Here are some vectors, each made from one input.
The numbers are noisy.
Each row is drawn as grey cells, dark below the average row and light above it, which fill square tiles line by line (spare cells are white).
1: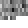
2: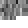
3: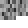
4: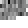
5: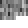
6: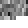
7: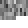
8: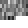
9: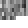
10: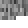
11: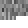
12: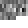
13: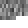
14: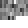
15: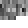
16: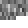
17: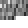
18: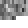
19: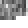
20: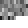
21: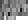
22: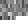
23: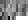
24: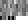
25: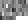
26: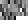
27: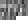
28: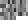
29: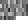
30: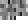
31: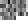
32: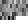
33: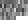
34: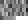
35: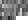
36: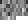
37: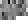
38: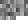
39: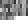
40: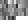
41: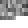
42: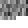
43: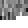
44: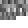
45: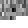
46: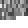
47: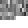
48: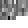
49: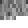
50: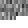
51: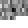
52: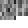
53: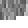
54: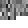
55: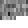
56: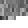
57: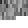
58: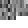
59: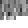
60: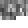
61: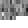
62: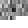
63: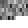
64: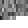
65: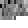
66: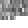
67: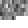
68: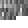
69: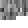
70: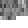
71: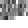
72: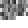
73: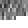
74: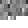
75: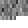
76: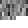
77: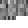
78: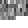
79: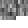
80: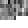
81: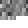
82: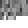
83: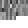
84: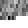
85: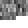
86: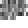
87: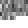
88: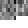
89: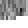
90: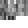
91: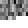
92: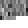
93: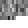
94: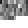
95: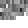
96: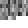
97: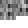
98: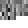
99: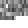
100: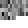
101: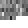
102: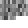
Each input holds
one of 4 labels and a point on a 5-point line, together with either a point on a 5-point line, or four true/false values.
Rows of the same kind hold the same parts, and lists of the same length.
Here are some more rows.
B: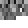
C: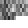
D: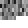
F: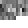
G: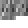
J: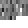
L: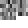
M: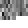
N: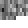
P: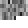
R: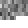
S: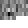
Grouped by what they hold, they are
B, C, D, L, M, P
F, G, J, N, R, S

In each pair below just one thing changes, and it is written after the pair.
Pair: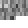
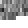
the label
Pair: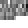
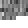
the label
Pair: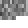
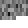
the label
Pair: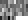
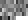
one of the four true/false values
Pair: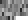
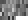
the place on the 5-point line
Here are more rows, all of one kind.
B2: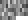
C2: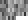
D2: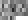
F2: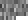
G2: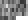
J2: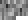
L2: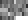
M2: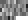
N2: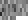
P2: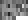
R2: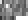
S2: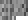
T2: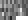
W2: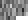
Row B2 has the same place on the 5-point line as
D2, F2, J2 and N2.
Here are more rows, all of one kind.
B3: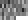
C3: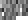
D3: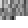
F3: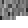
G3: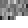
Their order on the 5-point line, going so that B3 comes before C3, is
B3, G3, C3, F3, D3.
